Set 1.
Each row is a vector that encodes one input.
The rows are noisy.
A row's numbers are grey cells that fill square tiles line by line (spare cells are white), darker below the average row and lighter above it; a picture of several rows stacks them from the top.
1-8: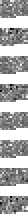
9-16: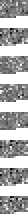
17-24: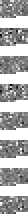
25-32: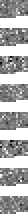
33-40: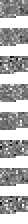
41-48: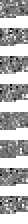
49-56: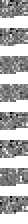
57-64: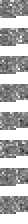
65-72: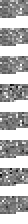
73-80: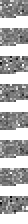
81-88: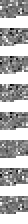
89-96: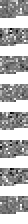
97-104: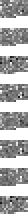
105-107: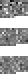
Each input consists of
either a point on a 10-point circle, or a point on an 11-point circle and a true/false value.
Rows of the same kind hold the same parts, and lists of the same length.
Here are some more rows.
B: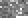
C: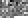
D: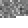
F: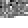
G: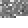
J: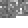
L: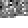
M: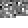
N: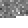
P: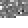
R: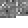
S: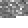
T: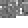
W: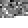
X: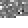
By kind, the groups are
B, D, G, J, N, P, R, S, T, X
C, F, L, M, W

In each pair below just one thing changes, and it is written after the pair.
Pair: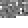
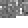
the place on the 11-point circle
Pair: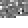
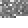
the place on the 11-point circle
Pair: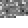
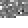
the true/false value
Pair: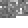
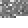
the place on the 11-point circle
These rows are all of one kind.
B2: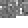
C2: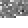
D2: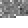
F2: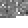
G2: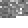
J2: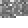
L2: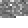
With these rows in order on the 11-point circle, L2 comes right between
G2 and J2.
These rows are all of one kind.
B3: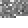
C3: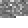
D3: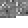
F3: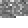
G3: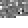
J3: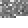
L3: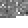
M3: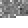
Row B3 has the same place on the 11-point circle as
J3 and M3.
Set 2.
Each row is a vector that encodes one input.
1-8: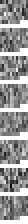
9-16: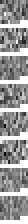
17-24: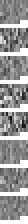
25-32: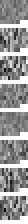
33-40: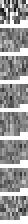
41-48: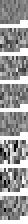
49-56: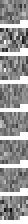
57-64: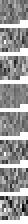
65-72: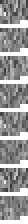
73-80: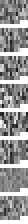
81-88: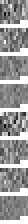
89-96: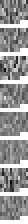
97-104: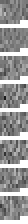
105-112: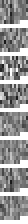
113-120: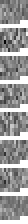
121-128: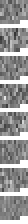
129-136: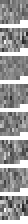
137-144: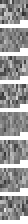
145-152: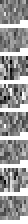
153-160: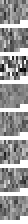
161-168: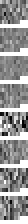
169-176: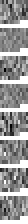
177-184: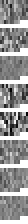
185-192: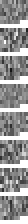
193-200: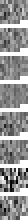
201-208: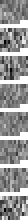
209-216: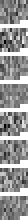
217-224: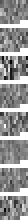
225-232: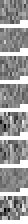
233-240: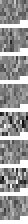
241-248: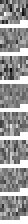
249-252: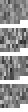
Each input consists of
either a point on a 7-point line and a true/false value, or a point on a 14-point line.
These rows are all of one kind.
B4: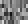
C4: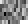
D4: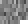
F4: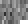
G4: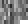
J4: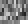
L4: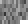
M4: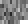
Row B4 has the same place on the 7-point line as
C4 and D4.
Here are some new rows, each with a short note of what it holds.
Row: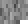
a point on a 14-point line
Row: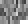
a point on a 7-point line and a true/false value
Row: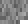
a point on a 14-point line
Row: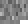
a point on a 14-point line
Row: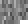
a point on a 7-point line and a true/false value
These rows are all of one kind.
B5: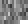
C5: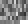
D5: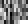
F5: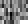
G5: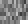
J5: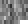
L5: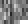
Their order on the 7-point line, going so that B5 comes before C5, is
B5, G5, J5, C5, L5, F5, D5.
